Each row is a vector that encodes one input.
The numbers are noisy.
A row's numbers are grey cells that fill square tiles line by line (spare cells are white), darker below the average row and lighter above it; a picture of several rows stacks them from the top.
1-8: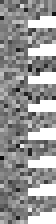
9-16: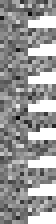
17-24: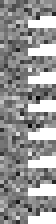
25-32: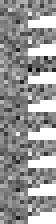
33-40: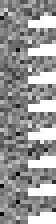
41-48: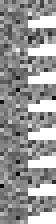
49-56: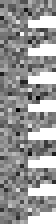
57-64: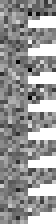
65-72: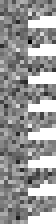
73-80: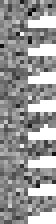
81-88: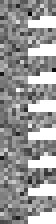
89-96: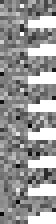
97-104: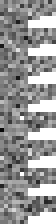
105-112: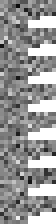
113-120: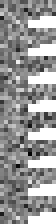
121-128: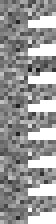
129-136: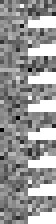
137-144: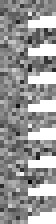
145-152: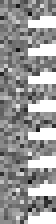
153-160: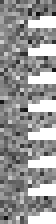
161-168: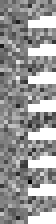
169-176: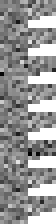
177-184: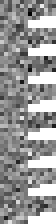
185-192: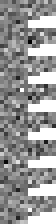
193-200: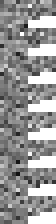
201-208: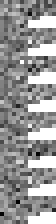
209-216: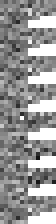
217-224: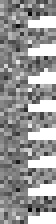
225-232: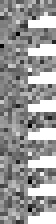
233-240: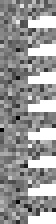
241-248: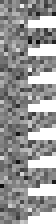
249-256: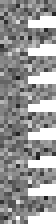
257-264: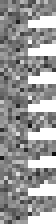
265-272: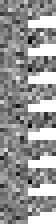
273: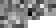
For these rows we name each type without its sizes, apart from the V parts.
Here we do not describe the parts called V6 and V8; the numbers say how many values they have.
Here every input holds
either a label and a node of a tree, or a value of V6 and a value of V8.
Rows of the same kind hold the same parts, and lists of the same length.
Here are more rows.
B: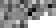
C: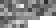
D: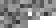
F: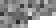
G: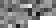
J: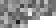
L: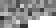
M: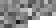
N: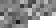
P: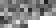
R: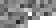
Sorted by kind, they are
B, C, G, L, P
D, F, J, M, N, R

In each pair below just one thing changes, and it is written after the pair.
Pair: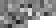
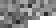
the label
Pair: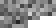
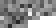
the node of the tree
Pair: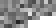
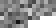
the label
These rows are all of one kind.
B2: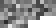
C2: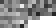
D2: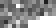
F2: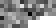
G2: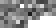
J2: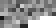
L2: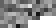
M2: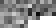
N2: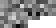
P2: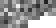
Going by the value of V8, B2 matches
L2 and M2.
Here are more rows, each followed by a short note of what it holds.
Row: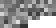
a value of V6 and a value of V8
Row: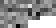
a value of V6 and a value of V8
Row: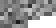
a label and a node of a tree
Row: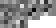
a value of V6 and a value of V8
